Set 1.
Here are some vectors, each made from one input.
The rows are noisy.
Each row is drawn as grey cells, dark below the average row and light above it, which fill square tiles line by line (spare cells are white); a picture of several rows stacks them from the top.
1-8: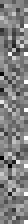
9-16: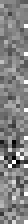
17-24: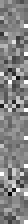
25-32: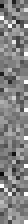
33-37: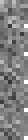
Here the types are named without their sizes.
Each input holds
a point on a line, together with either a fixed value, or three true/false values.
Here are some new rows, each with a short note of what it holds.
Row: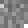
a point on a line and three true/false values
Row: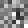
a point on a line
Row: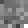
a point on a line and three true/false values
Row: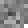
a point on a line and three true/false values
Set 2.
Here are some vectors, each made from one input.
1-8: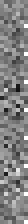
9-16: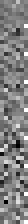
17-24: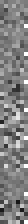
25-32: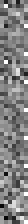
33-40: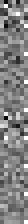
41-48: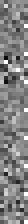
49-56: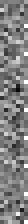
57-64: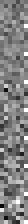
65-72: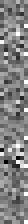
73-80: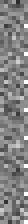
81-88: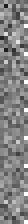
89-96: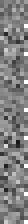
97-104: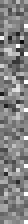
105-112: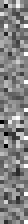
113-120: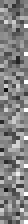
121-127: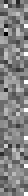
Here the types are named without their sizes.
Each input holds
either a point on a circle, or a point on a line.
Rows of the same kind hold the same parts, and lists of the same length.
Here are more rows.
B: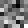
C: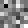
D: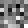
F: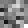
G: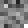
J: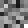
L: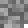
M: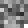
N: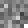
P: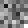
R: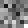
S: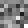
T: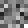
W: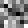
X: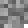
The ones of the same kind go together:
B, G, J, P, R
C, D, F, L, M, N, S, T, W, X

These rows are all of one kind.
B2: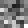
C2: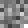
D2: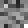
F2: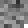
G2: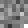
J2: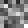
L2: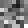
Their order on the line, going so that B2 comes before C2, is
B2, D2, F2, C2, J2, L2, G2.
